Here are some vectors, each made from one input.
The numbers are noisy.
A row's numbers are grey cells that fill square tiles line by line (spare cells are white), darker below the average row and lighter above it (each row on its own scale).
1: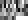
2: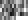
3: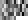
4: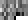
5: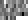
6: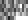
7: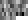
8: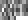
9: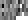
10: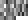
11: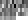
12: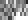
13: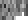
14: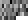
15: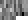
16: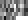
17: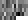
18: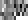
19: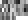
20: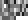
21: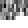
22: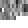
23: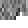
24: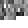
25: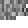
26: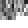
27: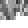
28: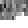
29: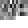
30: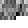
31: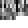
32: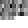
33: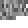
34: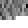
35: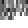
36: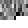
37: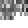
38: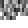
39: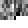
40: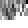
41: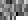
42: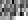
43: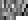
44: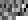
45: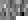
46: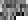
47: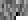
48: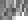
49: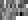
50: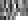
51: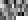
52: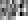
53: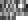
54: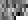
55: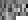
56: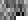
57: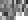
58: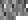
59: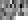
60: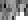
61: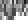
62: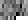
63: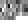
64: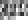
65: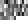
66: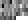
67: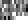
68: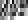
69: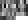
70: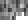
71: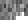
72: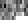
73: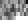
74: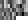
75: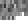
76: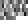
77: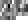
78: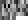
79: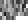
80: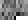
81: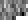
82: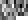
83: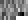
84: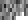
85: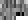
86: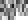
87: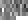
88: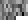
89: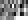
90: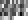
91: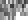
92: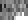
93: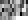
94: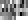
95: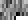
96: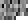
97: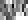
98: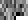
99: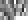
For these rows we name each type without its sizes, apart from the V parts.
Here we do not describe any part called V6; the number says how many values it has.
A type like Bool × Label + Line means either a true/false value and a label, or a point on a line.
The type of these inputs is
Bool × Label × V6.
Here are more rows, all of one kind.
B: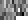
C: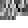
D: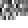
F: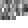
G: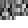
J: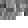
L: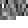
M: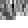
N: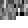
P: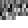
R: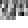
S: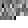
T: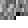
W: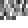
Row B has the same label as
F, S and W.
